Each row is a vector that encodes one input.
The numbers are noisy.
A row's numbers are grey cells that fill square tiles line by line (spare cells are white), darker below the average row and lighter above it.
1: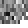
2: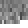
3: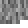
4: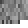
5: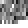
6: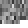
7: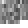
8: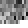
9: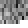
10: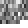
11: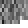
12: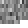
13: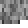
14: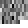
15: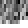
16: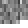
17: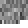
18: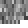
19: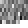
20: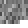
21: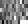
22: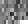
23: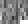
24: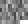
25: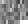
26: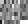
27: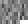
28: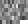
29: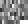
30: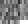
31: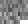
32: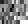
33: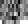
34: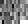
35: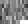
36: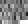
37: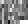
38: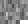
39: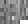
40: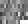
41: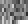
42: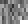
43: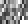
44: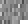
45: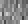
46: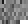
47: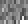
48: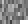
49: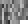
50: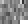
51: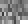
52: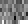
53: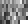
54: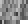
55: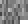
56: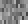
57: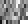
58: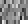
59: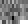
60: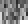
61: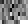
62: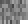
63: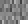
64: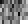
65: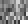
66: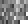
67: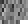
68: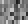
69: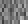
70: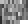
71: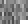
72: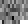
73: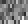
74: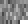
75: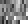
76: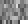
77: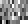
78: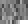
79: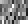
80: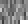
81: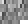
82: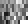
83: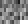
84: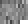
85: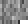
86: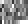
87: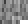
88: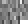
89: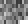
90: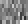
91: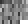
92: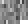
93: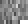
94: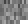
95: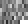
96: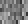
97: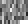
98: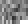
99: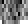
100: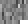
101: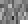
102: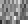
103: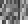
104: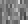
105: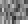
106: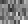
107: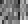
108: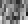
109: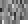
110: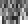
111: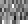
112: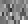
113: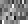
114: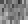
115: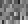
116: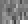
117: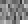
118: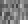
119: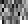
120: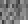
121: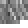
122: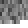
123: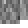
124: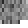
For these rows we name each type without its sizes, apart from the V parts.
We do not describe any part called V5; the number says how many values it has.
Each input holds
a node of a tree, together with either a node of a tree, or a value of V5.
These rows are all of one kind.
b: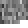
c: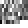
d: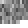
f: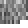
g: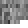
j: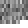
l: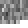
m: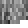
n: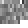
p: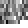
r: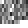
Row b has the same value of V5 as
c, j, p and r.
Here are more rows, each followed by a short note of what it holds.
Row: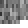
a node of a tree and a value of V5
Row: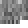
a node of a tree and a value of V5
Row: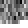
a node of each of two trees
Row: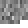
a node of each of two trees
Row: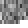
a node of a tree and a value of V5
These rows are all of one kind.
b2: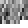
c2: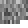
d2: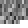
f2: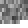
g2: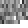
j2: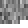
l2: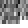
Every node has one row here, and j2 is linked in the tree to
d2.
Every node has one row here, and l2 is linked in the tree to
c2 and g2.
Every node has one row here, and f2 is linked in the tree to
b2 and c2.
